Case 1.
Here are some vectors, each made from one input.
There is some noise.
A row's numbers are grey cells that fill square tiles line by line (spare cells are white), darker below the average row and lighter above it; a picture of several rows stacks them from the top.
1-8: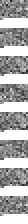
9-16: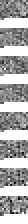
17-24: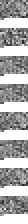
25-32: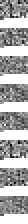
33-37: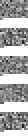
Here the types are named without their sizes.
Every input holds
a point on a line.
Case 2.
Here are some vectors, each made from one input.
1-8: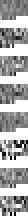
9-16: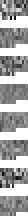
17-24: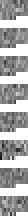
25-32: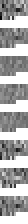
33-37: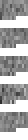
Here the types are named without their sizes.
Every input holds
a point on a line.
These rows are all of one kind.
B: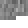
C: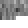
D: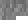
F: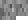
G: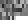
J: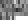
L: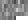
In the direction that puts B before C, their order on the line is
L, B, D, G, J, C, F.
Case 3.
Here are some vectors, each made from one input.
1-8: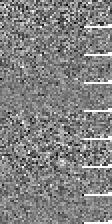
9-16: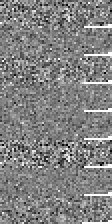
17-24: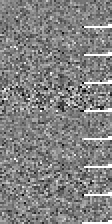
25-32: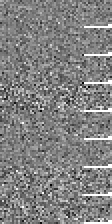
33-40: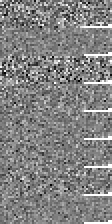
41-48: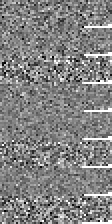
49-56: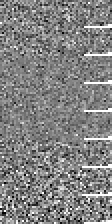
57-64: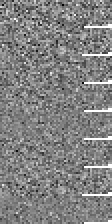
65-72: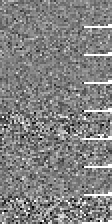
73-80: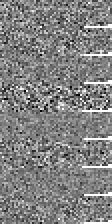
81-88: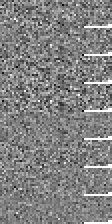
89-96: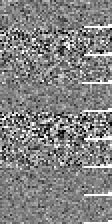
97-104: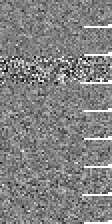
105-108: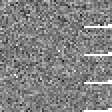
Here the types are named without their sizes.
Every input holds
either a point on a circle, or a fixed value.
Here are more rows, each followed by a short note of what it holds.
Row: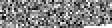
a fixed value
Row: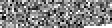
a fixed value
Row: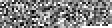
a point on a circle
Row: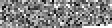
a fixed value
